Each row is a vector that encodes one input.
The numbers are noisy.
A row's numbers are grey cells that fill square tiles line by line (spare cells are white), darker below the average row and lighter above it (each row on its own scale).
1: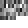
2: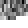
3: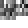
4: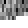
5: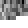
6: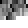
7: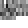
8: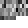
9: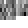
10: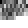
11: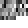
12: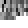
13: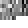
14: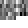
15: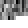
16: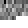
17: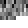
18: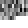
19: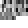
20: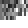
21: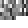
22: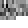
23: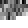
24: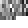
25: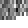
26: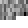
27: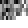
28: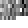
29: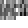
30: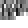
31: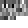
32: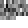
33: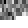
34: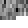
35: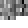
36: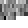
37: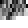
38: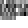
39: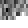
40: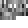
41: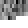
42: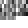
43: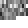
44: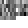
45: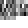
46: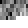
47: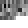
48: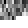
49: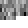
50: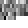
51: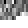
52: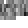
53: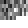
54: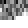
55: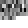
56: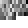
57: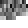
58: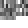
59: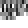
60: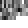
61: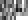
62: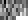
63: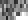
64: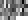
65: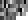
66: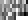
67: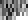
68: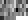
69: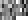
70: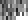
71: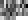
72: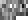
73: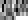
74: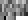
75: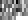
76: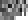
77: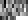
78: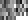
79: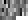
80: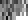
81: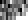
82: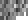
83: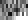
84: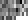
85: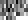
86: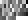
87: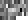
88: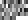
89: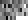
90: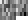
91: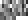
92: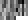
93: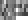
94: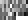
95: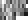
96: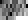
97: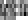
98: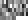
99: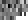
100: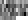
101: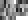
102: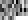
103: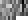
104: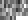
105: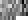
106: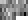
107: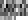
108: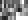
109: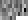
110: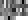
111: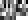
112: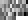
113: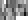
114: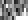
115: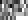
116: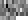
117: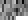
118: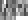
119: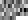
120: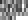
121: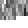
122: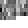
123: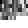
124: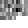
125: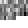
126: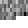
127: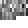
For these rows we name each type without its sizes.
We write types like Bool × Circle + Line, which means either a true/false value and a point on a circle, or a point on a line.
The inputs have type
(Bool × Bool × Bool + Unit) × (Label + Line).
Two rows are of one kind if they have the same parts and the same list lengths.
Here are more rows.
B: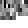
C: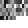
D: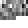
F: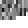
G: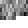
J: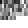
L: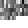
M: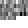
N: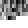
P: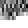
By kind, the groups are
B, F, J
C, N, P
D, L
G, M

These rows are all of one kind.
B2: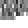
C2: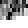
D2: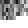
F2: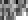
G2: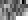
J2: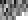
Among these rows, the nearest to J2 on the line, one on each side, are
B2 and G2.
